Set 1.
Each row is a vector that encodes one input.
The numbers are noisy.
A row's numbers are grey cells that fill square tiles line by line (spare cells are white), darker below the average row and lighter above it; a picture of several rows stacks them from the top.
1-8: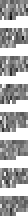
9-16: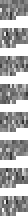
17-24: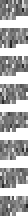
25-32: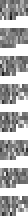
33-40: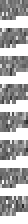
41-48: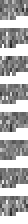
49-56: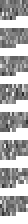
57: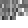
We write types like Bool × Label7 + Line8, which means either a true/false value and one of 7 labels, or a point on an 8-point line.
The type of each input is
Label11.
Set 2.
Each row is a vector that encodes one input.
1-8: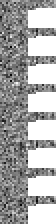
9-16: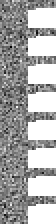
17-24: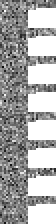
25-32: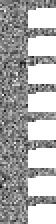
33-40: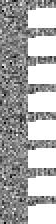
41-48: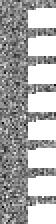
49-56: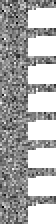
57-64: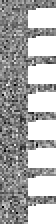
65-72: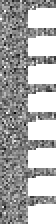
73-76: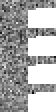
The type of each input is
Line6 × Line6.
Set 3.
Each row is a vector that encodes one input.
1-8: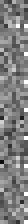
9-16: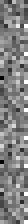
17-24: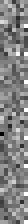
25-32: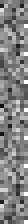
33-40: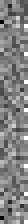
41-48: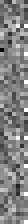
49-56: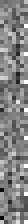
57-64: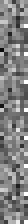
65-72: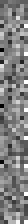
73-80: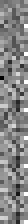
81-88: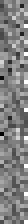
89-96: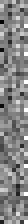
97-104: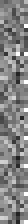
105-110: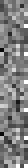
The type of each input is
Line9.
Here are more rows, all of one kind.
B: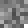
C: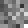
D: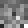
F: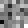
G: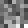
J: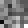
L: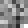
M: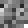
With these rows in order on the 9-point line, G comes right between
D and J.
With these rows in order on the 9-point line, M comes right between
B and C.
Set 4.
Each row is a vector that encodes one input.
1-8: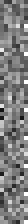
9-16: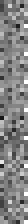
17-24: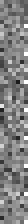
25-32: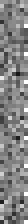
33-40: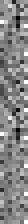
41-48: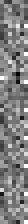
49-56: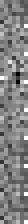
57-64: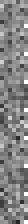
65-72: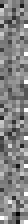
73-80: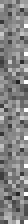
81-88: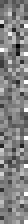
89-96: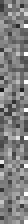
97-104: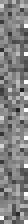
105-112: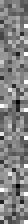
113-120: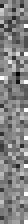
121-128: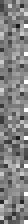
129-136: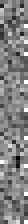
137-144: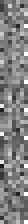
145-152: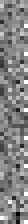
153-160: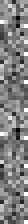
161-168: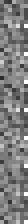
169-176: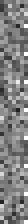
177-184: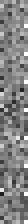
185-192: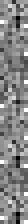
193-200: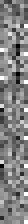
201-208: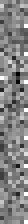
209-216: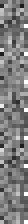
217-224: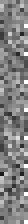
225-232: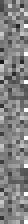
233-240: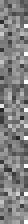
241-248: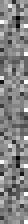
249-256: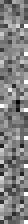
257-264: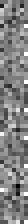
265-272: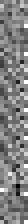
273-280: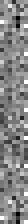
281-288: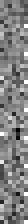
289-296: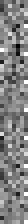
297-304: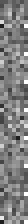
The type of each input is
Line9.
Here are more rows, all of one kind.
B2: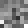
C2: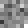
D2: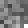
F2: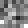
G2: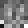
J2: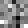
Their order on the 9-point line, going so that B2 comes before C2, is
J2, F2, B2, G2, D2, C2.
